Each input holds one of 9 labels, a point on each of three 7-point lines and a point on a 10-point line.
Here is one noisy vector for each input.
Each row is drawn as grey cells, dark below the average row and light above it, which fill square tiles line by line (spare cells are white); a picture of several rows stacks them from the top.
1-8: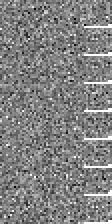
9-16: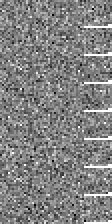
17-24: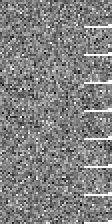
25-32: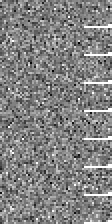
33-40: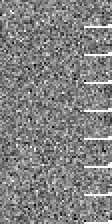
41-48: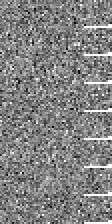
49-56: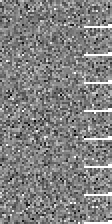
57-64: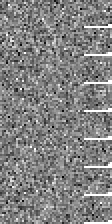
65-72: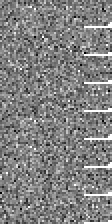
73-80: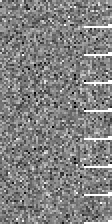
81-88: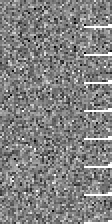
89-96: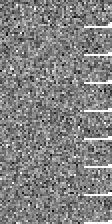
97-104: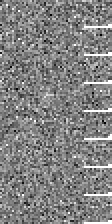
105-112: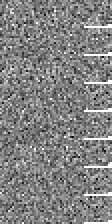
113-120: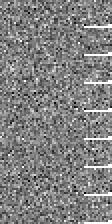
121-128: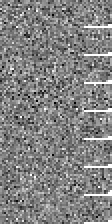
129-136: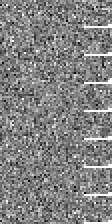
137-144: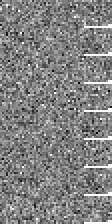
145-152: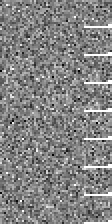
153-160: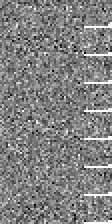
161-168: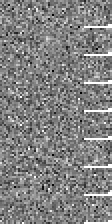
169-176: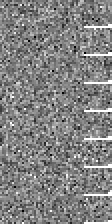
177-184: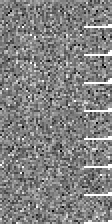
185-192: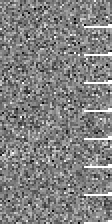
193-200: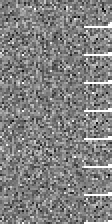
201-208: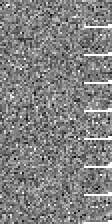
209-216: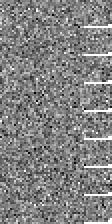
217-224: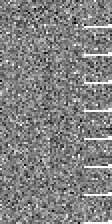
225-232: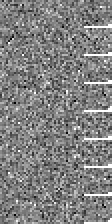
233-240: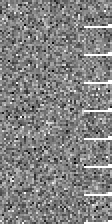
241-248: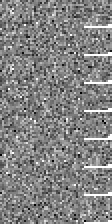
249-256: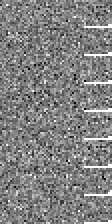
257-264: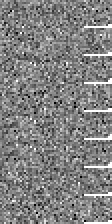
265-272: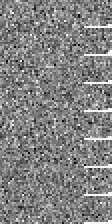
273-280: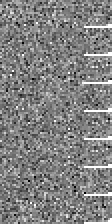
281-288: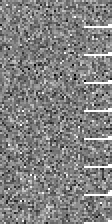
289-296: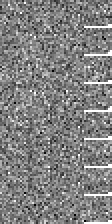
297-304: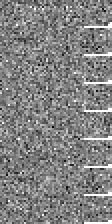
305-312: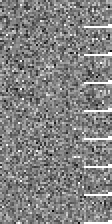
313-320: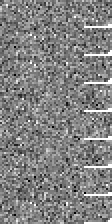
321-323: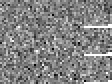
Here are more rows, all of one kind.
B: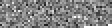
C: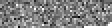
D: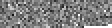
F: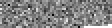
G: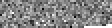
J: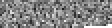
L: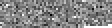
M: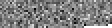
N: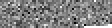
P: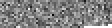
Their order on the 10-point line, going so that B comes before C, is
G, B, J, L, M, C, D, F, P, N.
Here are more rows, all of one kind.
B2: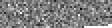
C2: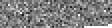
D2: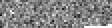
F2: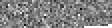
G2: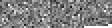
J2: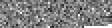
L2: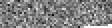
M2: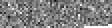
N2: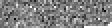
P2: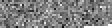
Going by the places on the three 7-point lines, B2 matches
D2 and F2.
